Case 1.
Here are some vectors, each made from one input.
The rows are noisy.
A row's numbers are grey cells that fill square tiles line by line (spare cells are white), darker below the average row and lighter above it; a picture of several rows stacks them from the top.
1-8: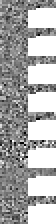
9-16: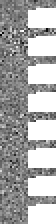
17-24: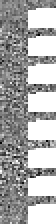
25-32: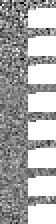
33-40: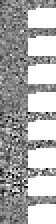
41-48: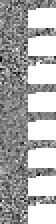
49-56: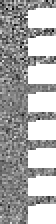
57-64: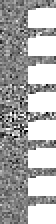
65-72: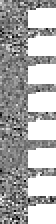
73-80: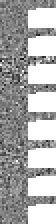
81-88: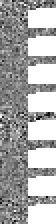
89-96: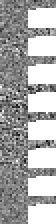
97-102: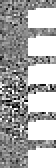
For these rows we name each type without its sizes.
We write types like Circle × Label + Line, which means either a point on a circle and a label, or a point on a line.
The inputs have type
(Bool × Bool × Bool + Unit) × Line.
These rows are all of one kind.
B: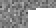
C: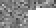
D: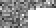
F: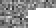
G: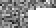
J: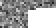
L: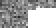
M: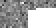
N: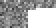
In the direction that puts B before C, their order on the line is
G, D, N, F, B, C, L, J, M.
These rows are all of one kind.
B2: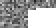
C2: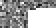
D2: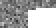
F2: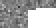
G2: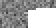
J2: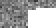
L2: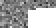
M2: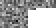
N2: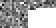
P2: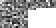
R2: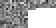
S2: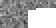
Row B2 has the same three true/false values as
J2, L2 and P2.
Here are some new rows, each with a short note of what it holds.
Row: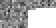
a point on a line
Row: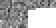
a point on a line
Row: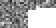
a point on a line and three true/false values
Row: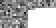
a point on a line
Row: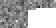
a point on a line
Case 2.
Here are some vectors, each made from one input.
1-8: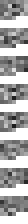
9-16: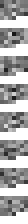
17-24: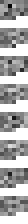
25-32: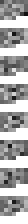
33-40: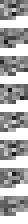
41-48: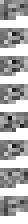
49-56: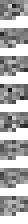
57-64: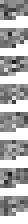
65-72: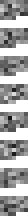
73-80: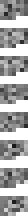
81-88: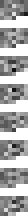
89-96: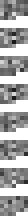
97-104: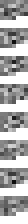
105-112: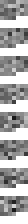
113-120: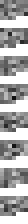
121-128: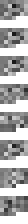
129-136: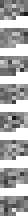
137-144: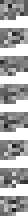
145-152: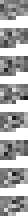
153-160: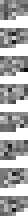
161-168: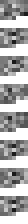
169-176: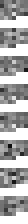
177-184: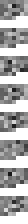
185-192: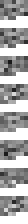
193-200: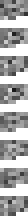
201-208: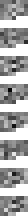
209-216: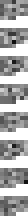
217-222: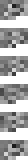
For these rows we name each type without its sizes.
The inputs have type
(Bool × Bool × Bool × Bool + Unit) × Line.
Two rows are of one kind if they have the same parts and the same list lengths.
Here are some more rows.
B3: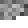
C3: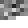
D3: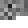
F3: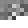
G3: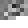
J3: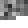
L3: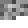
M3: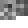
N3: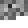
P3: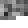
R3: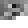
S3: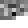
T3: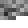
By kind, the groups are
B3, D3, F3, J3, L3, M3, N3, P3, T3
C3, G3, R3, S3

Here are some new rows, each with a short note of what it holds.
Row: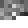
a point on a line and four true/false values
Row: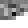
a point on a line
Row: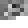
a point on a line
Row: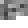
a point on a line and four true/false values
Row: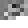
a point on a line
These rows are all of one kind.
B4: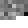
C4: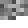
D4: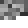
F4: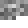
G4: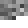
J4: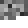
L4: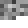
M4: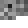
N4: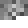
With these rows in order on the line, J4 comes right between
D4 and M4.
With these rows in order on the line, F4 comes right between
L4 and N4.
